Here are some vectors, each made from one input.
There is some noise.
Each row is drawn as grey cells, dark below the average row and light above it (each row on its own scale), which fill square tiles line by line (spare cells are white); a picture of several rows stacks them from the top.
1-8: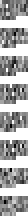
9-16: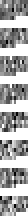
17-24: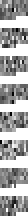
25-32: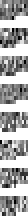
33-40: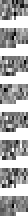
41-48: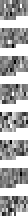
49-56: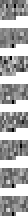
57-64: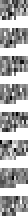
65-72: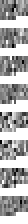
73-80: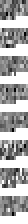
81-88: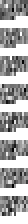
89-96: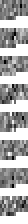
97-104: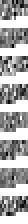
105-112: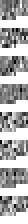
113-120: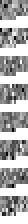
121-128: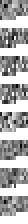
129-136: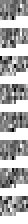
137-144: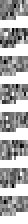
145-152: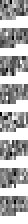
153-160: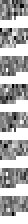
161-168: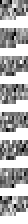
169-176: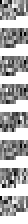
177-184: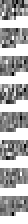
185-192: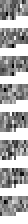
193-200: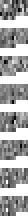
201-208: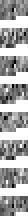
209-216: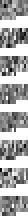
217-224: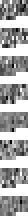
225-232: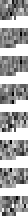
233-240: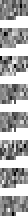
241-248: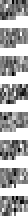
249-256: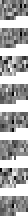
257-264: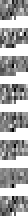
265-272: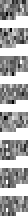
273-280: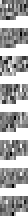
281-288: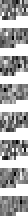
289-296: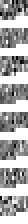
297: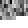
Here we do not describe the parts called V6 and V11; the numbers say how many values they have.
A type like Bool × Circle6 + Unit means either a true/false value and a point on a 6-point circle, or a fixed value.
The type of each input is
Bool × Line7 × V11 + V6.
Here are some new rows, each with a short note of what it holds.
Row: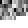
a value of V6
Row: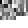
a value of V6
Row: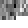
a point on a 7-point line, a true/false value and a value of V11
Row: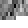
a point on a 7-point line, a true/false value and a value of V11
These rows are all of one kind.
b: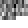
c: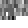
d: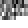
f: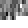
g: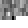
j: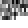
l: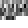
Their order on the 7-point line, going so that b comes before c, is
g, f, b, c, d, l, j.
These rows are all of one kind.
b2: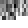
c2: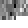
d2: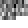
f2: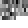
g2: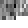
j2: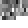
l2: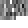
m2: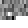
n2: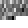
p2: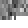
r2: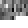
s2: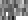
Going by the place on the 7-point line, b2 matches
d2, m2 and n2.
